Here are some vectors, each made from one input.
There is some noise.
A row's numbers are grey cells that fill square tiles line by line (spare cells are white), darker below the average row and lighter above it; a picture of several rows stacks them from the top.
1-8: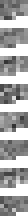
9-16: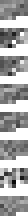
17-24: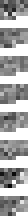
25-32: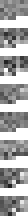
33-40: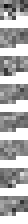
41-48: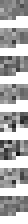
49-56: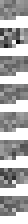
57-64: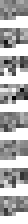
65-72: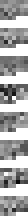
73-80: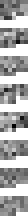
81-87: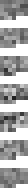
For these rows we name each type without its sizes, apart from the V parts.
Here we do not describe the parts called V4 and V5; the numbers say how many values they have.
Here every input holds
either a point on each of two lines, a true/false value and a value of V4, or a value of V5.
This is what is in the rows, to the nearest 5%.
About 45% of them hold a point on each of two lines, a true/false value and a value of V4. The rest hold a value of V5.
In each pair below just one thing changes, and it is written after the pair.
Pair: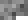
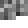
the true/false value
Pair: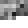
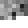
the value of V4
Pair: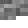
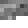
the true/false value
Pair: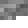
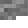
the true/false value
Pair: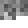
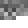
the true/false value
